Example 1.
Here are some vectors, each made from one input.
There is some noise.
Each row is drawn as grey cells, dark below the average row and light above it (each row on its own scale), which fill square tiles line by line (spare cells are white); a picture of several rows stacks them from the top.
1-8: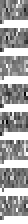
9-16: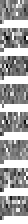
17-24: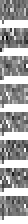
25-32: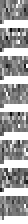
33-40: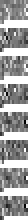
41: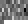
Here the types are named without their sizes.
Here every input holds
a label.
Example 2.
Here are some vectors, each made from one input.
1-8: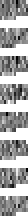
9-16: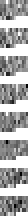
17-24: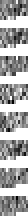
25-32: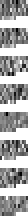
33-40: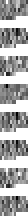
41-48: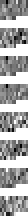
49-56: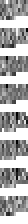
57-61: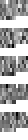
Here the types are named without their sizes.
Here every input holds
three true/false values.
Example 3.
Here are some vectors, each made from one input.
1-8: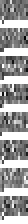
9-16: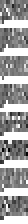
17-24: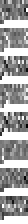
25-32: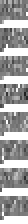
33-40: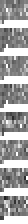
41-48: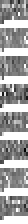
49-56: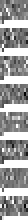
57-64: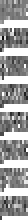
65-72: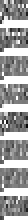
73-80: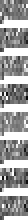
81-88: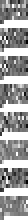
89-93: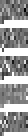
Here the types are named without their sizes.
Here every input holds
a label.
